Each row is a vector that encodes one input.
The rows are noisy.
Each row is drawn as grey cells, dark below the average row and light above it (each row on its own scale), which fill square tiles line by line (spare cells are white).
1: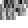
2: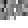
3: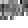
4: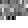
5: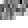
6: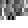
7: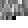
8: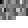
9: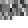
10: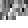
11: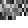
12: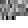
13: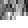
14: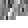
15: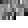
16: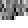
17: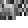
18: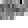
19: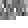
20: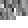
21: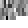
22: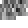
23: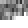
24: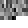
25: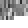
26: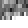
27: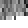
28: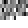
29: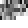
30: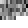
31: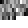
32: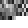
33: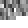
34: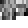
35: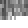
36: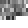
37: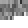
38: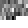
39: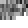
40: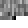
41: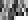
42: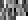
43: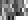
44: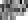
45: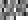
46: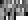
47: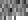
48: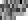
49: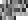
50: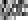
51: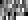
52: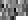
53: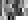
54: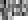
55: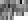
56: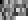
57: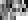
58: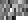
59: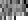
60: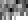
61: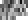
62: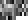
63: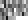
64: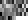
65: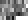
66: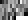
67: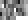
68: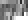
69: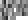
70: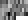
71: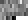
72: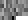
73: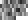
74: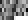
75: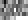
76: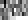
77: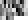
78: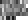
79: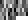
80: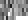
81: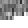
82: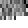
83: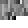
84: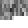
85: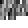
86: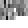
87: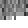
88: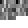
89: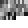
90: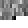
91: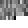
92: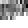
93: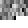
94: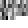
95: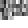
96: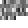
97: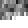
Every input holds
either a point on a 10-point circle and a true/false value, or a fixed value.
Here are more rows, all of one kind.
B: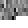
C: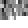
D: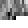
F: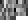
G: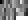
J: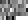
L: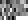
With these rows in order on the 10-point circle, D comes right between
C and J.
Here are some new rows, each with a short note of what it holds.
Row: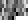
a point on a 10-point circle and a true/false value
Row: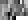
a point on a 10-point circle and a true/false value
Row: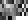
a fixed value
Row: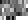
a point on a 10-point circle and a true/false value
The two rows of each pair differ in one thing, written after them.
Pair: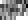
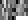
the true/false value
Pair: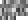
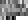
the true/false value
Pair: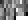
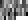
the place on the 10-point circle
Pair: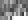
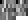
the true/false value
